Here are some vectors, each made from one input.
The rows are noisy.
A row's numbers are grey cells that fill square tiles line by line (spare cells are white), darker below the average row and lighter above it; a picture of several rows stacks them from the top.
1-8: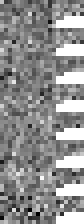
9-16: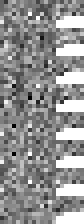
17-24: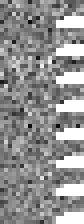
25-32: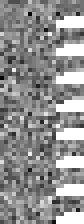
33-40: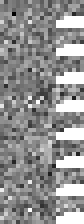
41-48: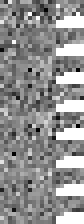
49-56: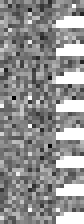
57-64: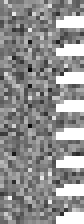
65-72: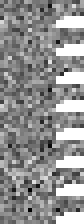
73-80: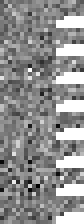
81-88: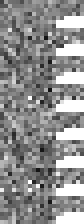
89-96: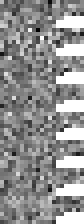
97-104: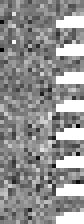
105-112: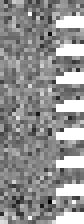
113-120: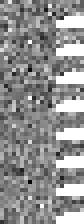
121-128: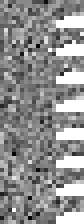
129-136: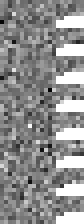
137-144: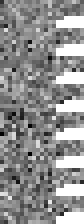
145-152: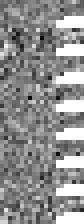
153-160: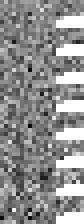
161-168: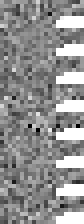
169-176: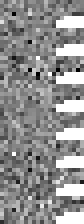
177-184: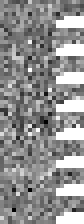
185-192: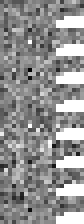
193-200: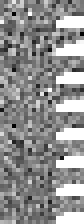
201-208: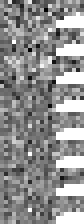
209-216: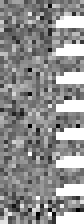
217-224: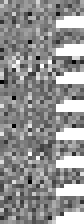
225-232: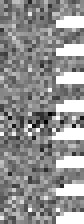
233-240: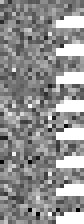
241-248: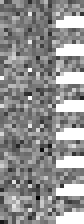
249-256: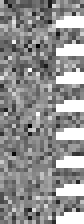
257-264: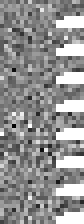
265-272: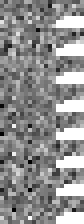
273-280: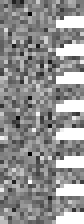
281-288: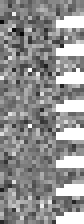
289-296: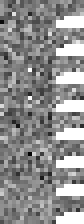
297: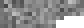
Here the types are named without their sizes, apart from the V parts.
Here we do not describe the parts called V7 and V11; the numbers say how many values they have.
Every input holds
a node of a tree, together with either a point on a circle, a true/false value, a value of V7 and a value of V11, or a fixed value.
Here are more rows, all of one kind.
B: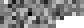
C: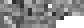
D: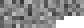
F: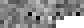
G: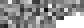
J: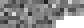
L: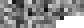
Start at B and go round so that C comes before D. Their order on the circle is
B, F, C, D, G, J, L.
